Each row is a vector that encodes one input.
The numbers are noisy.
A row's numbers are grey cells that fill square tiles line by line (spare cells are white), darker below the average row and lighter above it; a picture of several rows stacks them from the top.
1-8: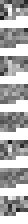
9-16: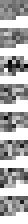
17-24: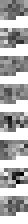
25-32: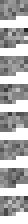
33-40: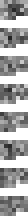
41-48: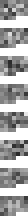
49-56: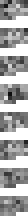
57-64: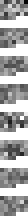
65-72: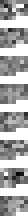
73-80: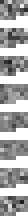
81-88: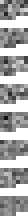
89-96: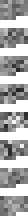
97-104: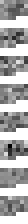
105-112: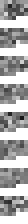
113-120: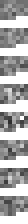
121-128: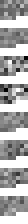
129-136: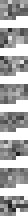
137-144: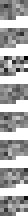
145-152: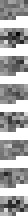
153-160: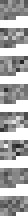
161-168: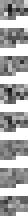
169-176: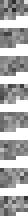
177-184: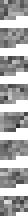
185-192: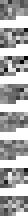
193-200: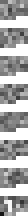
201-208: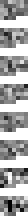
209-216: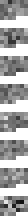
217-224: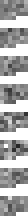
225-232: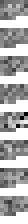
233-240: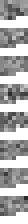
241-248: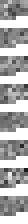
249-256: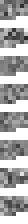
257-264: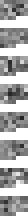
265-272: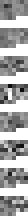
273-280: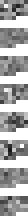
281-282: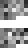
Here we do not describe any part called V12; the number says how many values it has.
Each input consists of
a true/false value, together with either a point on a 5-point line, or a value of V12.
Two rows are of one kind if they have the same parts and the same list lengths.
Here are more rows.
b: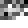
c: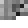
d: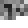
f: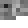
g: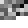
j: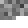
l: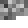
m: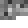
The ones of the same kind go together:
b, j
c, d, f, g, l, m

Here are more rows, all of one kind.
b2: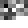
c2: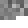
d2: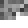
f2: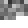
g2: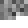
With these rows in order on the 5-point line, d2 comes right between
b2 and g2.
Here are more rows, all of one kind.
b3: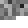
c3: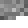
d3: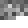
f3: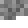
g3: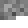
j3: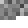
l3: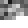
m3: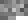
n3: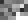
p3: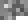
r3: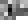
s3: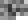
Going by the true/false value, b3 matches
f3, j3, l3 and s3.
